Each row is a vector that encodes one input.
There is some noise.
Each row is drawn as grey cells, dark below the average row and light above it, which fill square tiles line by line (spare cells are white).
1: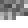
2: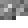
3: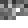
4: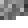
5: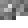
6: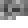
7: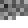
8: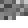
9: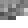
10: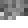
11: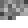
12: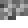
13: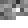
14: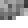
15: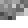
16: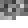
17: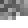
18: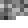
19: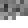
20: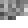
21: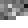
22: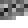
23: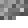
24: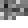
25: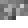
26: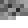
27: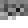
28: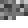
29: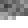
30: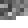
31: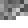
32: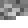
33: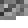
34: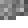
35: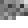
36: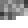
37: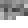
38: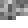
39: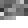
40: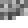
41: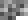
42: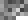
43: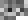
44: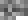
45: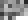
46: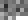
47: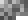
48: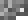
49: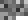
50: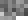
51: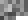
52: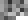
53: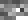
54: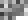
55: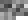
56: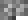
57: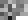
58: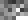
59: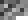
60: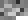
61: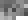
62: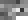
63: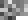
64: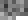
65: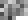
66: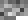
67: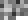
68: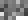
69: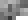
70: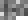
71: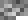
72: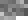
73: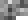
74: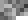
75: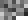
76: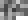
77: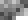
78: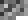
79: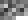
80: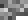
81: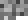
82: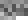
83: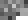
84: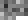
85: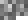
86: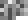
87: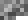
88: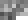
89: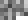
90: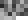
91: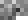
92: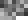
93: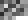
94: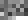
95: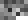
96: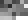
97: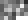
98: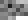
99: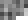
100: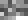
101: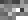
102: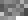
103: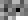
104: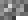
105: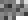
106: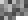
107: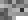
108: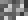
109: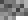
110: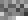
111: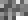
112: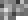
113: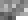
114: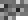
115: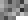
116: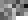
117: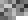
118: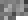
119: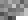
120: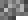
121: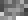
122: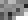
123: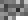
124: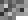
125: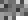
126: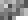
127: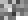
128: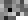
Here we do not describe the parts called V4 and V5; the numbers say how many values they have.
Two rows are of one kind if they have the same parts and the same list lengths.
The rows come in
3 kinds.
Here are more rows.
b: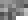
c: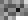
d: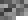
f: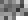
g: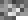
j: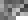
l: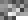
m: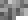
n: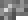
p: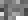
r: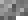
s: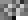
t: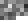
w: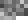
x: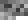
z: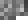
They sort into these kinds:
b, m, n, r, s, t, z
c, f, p, w, x
d, g, j, l

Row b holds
a true/false value and a value of V5.
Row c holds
a point on a 6-point line.
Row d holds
a value of V4.
